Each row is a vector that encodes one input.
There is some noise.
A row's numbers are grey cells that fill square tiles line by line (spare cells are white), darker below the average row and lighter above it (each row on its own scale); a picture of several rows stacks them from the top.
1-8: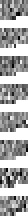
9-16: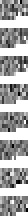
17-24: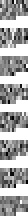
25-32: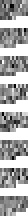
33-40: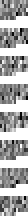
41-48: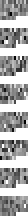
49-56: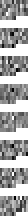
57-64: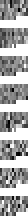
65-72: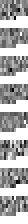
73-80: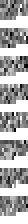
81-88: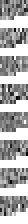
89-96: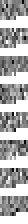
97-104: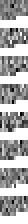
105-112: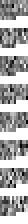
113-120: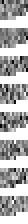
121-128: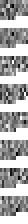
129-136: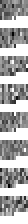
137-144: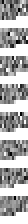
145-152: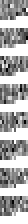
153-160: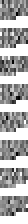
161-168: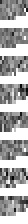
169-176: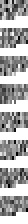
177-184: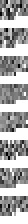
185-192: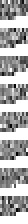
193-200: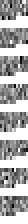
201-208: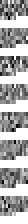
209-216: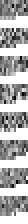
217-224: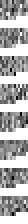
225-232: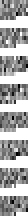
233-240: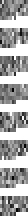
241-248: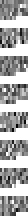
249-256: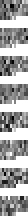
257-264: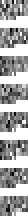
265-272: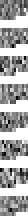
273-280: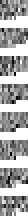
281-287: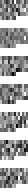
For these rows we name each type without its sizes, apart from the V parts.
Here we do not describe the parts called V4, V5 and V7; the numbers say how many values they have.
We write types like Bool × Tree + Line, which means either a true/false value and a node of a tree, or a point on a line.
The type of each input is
((Bool × Circle + V5) × V7 + V4) × Label.
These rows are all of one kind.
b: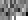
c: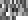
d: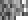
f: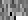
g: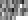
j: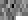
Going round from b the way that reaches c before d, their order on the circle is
b, g, j, f, c, d.
